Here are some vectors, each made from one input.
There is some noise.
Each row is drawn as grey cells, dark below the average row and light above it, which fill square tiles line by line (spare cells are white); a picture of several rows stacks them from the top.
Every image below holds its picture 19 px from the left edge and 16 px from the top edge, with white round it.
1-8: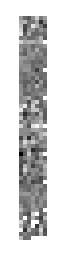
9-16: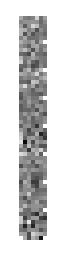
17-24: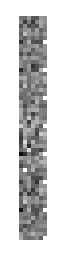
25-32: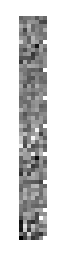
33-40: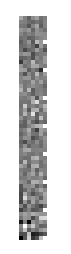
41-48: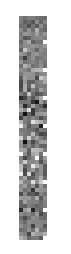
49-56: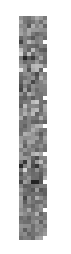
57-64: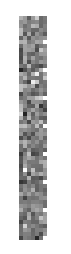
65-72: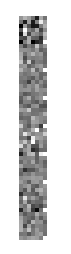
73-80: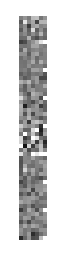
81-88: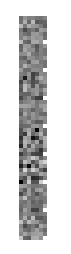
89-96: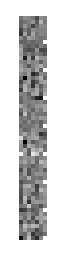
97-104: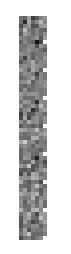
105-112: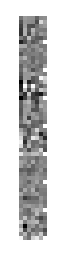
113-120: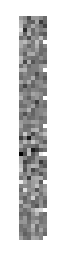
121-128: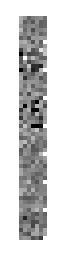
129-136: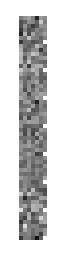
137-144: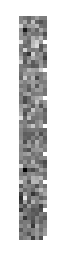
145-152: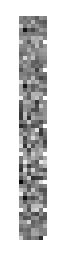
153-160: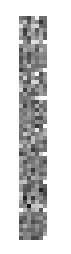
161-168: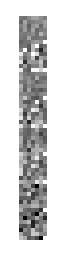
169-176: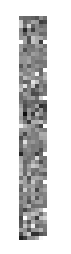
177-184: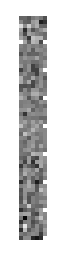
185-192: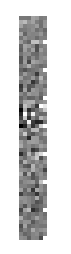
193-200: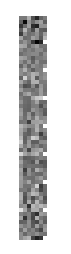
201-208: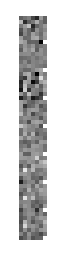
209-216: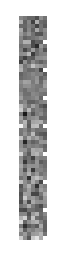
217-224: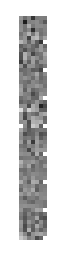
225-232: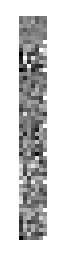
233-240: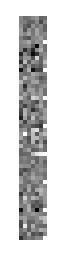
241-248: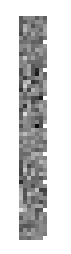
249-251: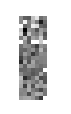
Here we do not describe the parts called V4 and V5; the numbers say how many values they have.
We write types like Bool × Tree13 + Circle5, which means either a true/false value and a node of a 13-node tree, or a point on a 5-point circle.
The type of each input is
Bool × V4 × V5 + Circle6 × Circle6.
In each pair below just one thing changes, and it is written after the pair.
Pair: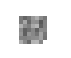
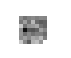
the value of V4
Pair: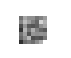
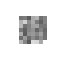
the value of V4
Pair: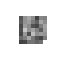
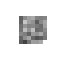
the true/false value
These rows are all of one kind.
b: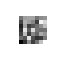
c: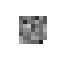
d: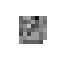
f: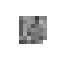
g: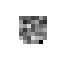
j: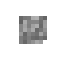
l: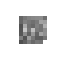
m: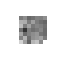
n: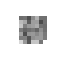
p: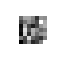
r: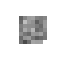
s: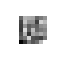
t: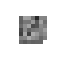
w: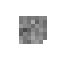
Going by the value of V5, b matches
g, l, p and w.
